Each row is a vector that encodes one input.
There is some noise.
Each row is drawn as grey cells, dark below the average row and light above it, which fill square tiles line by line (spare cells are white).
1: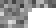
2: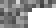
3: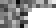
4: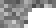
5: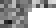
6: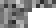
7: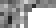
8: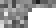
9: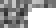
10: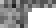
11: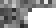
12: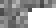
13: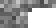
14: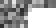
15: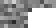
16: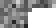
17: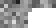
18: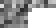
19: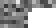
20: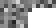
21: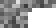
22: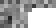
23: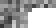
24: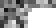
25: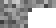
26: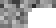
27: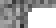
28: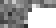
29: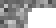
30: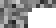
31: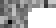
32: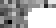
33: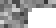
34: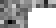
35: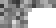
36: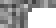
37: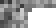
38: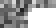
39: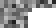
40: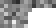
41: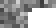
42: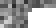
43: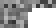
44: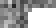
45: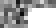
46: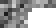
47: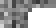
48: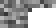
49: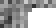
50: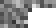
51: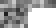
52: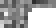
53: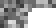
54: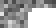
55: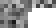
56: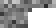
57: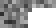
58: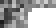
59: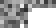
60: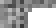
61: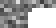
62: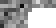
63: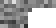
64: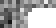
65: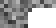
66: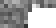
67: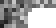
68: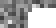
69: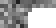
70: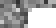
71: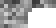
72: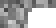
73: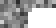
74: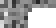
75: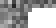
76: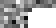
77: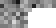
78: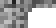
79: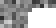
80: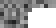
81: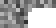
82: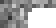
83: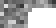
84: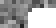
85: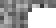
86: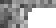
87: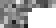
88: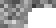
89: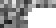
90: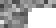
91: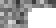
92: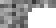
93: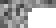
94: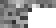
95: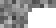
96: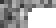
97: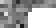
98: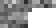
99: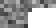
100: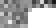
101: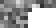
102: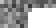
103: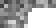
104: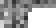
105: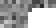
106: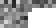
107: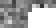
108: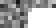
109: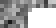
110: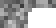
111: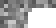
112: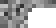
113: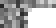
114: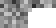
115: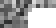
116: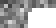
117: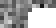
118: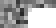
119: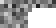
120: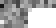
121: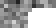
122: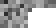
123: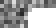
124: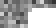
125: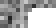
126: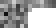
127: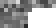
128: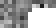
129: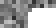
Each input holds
a true/false value, together with either a point on a 9-point circle, or one of 8 labels.
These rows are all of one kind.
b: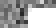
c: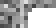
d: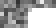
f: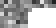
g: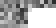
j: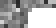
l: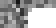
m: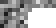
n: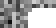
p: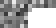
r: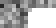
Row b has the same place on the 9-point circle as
g and p.
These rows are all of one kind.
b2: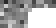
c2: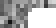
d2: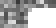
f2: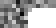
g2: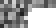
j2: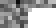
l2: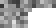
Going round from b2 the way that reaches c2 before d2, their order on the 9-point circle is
b2, l2, c2, j2, f2, g2, d2.
